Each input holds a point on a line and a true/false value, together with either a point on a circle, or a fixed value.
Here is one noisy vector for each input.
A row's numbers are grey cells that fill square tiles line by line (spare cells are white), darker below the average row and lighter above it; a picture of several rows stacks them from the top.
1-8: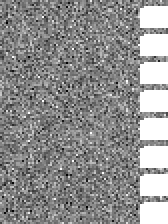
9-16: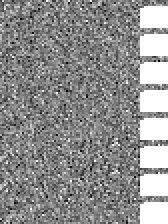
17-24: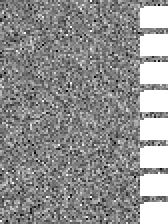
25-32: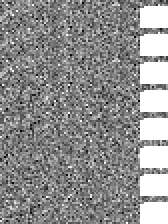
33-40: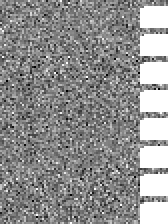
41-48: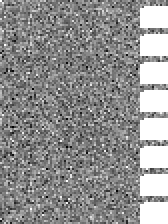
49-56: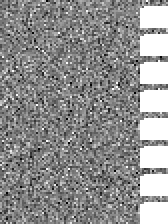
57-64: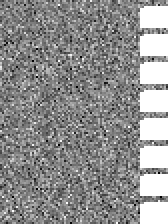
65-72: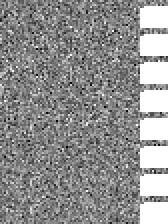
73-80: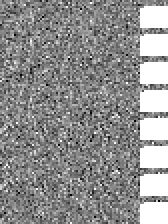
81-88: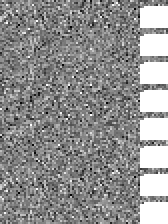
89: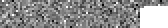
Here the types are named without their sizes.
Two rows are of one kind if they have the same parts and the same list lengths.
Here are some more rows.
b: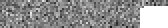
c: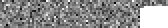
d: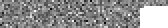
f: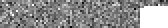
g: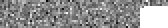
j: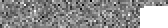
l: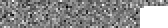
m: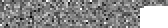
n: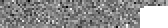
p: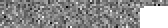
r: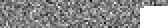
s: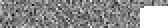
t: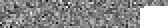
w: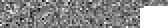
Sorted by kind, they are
b, d, g, j, l, n, p, r, s, t
c, f, m, w

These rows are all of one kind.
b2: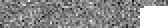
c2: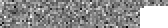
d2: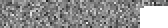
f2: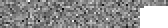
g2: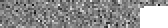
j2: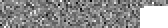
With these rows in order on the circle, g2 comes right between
c2 and d2.
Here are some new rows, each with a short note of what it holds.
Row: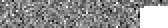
a point on a line and a true/false value
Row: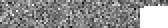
a point on a line and a true/false value
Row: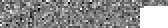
a point on a line and a true/false value
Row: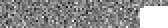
a point on a circle, a point on a line and a true/false value
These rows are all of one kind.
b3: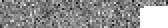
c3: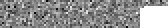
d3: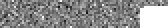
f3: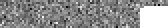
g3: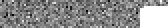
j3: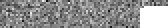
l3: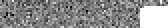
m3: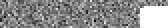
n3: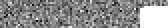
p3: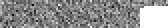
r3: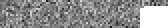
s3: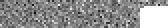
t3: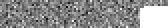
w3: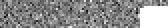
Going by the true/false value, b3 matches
c3, j3 and r3.
